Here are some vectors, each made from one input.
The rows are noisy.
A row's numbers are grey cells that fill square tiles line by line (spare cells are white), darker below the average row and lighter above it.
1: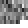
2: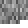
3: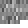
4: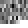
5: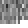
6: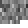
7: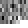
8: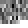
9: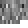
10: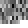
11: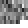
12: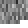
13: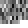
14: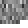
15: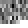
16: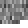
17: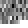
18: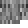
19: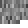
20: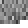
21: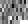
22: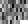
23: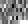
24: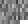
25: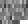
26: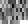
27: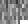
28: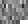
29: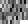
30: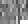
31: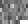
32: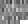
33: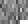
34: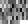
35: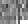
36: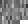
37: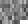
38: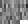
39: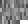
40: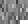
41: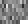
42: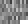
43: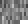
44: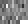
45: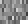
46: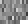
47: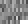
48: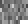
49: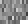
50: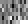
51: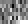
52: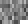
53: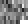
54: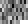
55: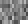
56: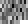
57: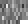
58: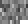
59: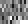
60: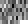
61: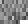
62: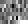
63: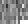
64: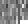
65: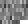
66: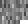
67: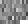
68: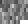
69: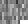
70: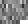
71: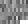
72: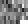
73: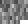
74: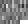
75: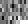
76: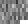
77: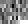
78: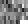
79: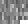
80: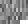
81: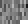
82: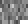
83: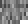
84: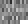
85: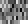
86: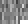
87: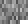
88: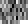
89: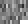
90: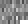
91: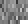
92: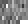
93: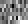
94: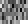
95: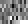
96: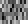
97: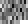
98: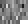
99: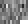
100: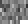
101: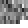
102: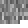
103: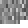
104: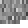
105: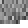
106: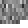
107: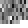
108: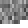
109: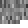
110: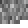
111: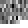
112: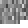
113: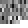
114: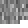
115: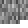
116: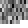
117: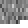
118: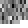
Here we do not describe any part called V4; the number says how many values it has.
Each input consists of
either a point on each of two 5-point lines, a true/false value and a value of V4, or a list of up to three points on a 6-point circle.
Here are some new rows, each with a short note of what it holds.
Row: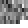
the empty list
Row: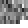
the empty list
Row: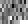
a point on each of two 5-point lines, a true/false value and a value of V4
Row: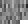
a list of two items
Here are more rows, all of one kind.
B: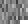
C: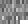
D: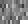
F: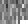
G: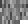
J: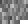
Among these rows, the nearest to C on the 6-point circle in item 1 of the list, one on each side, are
B and D.
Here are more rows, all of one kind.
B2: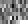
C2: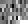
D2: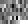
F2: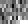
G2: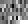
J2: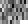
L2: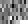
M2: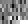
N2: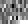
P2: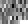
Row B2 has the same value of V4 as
L2 and P2.
